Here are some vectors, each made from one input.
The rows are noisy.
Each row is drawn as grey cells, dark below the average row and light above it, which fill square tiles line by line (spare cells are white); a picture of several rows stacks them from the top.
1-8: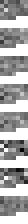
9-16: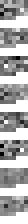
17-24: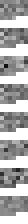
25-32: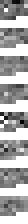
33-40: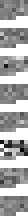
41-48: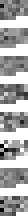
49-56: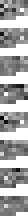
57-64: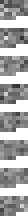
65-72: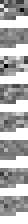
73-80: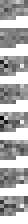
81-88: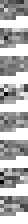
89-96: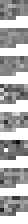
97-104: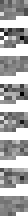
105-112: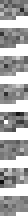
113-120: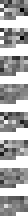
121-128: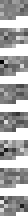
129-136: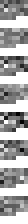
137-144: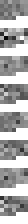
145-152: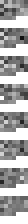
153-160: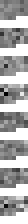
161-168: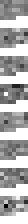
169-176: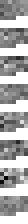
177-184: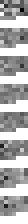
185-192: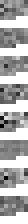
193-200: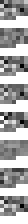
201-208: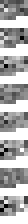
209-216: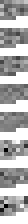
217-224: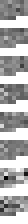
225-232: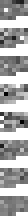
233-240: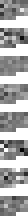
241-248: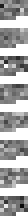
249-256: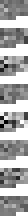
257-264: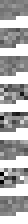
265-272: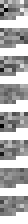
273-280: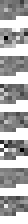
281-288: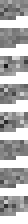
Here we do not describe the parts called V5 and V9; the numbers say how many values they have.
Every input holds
a true/false value and a value of V9, together with either a point on a 4-point line, or a value of V5.
